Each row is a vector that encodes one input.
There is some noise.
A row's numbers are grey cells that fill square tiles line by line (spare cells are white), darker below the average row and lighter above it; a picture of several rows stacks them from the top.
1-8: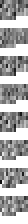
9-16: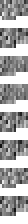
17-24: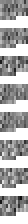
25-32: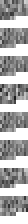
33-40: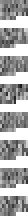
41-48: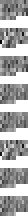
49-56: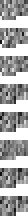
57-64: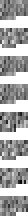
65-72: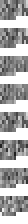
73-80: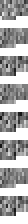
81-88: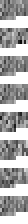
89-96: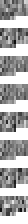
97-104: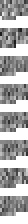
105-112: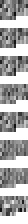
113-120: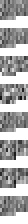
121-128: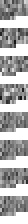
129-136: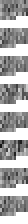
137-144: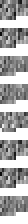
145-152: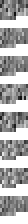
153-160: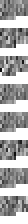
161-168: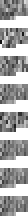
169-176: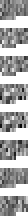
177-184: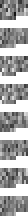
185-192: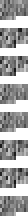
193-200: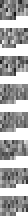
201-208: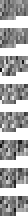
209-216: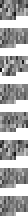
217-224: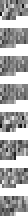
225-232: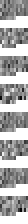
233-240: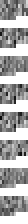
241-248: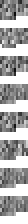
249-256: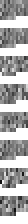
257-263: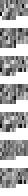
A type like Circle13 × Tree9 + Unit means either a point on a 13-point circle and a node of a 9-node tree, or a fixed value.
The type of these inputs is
Bool × Bool × Bool + Label7.
